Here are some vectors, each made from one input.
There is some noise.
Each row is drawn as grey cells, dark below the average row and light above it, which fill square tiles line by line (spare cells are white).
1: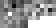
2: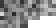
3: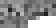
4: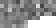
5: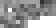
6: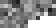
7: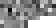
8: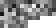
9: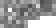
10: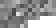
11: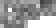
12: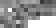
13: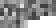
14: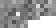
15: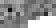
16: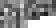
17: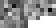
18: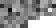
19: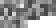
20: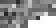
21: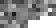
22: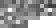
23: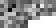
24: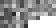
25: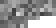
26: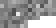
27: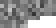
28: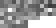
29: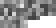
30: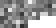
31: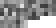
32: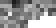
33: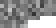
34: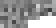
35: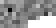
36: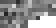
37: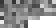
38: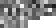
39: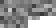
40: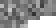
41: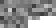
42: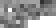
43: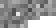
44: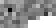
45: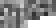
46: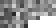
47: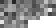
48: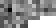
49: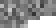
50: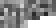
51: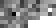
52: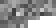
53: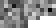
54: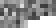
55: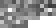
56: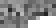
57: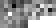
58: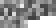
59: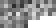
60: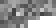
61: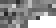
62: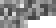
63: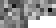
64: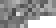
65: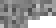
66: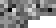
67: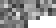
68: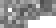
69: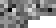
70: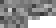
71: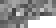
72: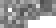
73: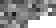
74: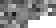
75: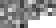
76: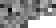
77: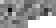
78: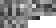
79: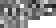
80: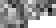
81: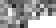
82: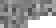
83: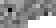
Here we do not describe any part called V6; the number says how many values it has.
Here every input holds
a value of V6, together with either a point on a 4-point line, or a point on a 5-point line.
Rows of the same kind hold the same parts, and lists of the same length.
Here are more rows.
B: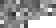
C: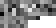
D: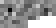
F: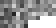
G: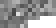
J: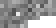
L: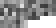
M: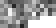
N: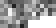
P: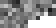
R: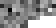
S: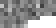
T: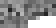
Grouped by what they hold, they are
B, C, F, M, N, P, R
D, G, J, L, S, T

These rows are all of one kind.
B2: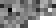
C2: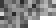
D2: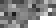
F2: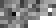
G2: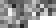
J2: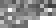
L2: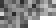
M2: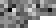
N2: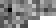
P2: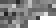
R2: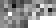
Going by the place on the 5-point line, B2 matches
C2, D2, F2 and L2.
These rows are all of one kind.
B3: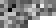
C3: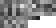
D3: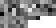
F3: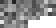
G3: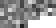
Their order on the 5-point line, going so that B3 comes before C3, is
B3, D3, C3, G3, F3.
